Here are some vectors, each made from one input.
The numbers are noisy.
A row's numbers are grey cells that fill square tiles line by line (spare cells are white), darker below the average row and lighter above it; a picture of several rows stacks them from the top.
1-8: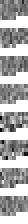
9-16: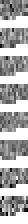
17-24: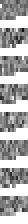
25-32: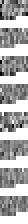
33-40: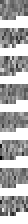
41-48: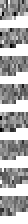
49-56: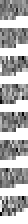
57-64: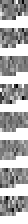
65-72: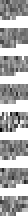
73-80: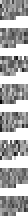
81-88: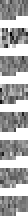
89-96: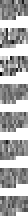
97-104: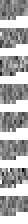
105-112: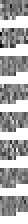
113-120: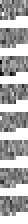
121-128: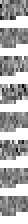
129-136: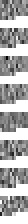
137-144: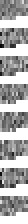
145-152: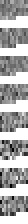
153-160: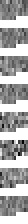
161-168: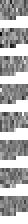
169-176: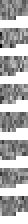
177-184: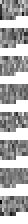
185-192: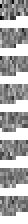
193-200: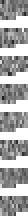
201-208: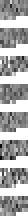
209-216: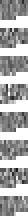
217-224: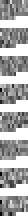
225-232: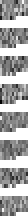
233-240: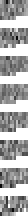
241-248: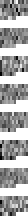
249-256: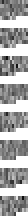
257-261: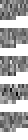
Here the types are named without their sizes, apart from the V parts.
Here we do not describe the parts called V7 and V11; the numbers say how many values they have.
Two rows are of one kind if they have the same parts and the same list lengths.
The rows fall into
2 kinds.
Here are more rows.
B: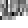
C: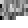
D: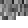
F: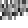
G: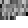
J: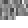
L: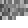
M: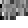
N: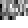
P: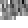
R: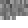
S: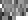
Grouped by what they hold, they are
B, F, G, J, L, P, R
C, D, M, N, S

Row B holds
a true/false value, a value of V7 and a value of V11.
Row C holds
a point on a circle, a true/false value, a value of V7 and a value of V11.
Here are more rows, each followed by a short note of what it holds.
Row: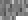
a true/false value, a value of V7 and a value of V11
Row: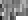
a true/false value, a value of V7 and a value of V11
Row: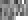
a true/false value, a value of V7 and a value of V11
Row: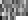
a true/false value, a value of V7 and a value of V11
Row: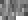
a true/false value, a value of V7 and a value of V11
